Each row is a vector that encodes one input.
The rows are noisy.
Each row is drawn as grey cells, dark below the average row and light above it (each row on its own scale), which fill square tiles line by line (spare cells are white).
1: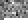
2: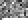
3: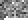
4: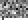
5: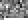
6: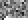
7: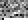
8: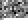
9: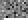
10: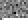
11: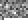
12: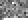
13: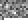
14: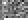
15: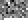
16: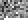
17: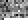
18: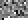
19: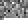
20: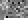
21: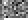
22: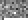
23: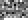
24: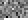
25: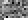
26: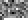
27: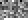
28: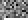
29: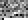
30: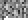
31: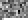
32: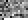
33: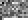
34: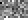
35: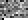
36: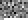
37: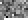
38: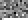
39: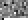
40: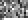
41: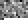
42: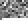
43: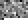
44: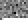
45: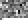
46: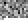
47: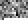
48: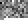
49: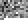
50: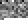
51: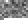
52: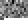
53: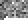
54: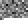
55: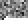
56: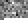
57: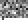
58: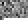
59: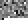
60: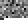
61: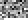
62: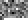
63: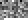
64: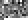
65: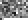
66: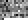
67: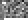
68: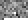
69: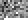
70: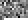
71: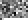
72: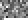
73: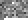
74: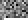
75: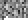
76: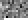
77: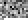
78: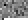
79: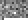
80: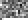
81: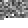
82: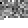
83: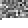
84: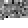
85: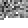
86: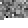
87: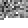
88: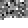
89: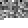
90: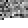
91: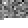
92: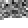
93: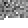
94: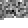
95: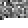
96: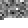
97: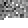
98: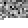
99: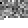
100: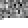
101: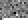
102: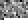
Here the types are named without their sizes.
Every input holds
two labels, together with either a label, or a point on a line.
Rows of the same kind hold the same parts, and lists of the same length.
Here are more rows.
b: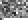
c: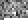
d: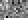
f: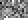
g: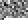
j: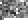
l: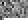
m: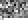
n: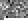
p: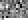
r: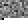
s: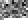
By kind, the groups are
b, f, g, j, m, s
c, d, l, n, p, r

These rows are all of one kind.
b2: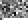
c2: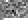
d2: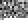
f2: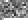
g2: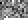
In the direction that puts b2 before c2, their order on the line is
b2, f2, c2, g2, d2.
